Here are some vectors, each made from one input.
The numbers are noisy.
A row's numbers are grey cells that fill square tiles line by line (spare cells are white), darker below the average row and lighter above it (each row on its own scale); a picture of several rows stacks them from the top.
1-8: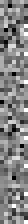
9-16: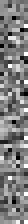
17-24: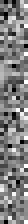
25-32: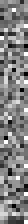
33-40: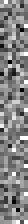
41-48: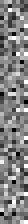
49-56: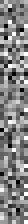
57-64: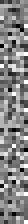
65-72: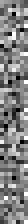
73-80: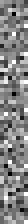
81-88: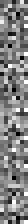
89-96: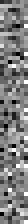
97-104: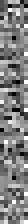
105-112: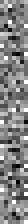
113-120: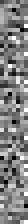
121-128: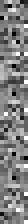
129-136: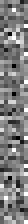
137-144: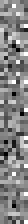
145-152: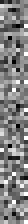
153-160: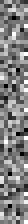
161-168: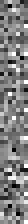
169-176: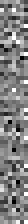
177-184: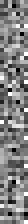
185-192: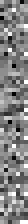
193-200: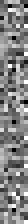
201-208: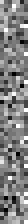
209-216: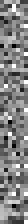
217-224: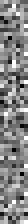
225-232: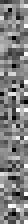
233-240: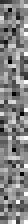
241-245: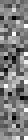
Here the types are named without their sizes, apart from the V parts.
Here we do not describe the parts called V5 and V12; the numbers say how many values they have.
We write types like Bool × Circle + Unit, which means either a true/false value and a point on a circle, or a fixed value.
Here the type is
Bool × Bool × Bool + Line × V12 + V5.
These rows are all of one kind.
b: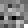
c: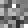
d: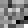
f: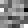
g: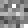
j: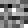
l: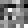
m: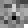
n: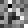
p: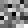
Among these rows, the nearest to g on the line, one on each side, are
c and f.
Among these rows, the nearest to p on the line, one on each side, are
b and l.
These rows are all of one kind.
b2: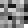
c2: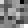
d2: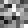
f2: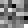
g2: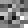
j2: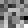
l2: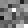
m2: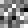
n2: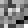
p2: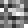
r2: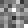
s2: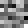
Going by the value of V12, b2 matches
f2, p2 and s2.
